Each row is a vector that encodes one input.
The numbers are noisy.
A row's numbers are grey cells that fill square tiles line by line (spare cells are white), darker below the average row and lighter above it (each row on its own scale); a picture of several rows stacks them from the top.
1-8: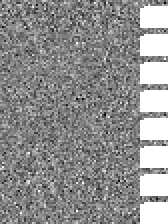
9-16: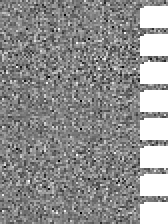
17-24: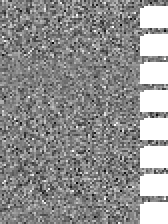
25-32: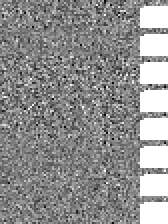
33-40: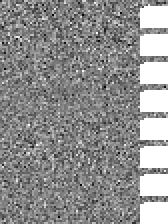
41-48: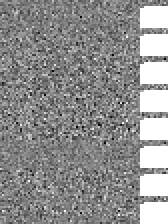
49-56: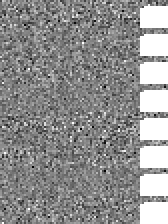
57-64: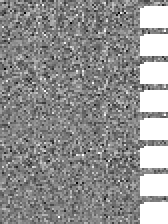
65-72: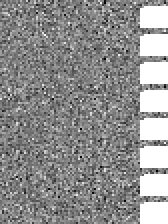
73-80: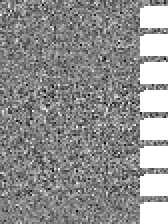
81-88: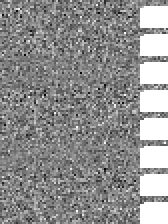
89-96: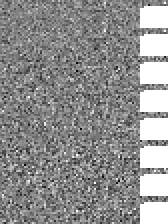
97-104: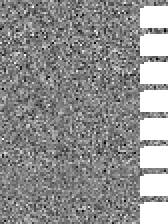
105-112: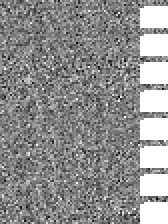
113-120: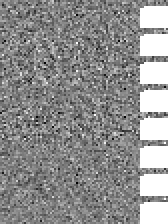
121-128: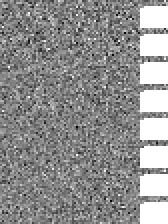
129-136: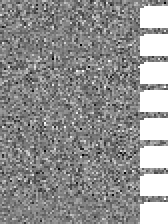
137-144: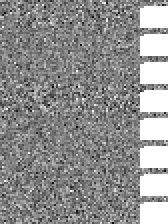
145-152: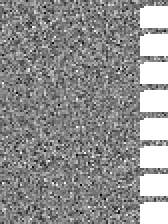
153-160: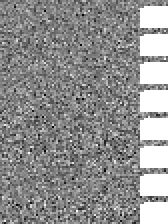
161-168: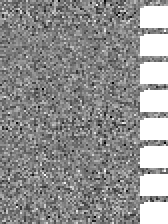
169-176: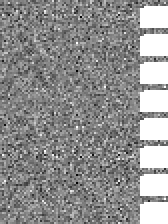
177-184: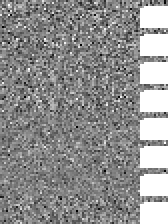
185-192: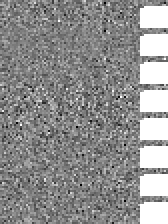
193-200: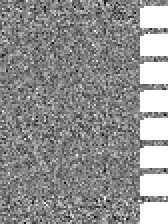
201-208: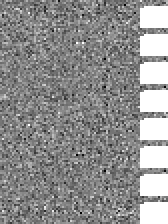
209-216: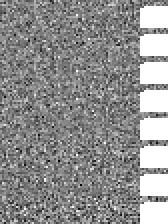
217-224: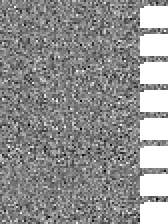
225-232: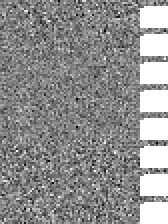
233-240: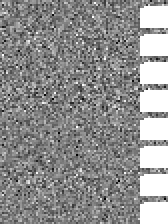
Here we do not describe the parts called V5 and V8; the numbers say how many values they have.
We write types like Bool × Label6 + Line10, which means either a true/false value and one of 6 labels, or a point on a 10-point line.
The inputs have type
(Label4 × Label4 × Label4 × Label6 + V8) × V5.
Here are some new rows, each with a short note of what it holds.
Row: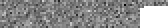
a value of V5 and a value of V8
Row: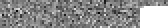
a value of V5 and a value of V8
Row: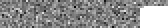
a value of V5 and a value of V8
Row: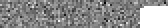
a value of V5 and a value of V8
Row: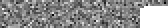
a value of V5 and a value of V8
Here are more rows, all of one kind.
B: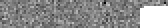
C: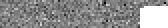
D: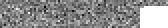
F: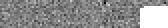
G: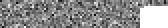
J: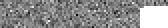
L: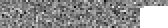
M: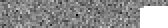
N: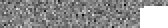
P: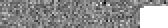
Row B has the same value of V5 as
C, F and P.
